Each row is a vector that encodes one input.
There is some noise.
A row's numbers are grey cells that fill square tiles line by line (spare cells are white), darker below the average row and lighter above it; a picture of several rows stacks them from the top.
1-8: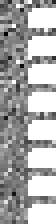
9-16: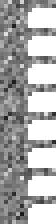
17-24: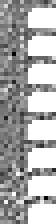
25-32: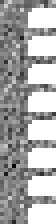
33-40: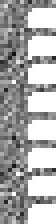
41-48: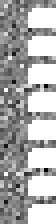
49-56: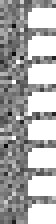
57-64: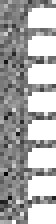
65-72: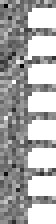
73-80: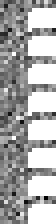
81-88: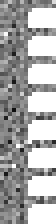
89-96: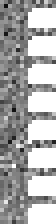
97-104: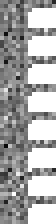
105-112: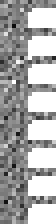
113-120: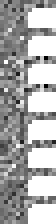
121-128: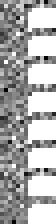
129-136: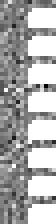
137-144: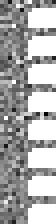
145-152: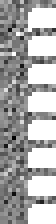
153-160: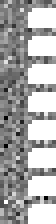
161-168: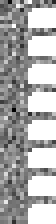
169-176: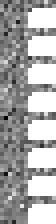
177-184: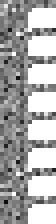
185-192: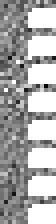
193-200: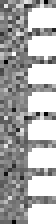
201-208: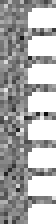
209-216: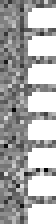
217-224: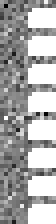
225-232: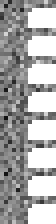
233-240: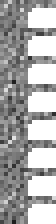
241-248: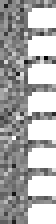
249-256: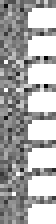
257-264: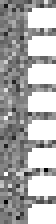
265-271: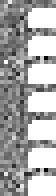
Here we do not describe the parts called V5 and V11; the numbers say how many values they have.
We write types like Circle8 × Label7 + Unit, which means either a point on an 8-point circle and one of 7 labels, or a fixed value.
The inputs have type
Bool × (Label6 × V11 + Unit) × V5.
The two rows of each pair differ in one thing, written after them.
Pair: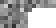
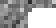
the value of V11
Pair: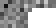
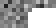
the value of V5
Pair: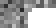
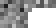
the label
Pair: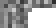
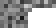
the value of V11
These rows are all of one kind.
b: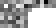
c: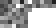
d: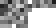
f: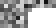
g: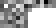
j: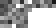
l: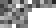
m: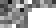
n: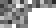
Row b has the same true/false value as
f and g.
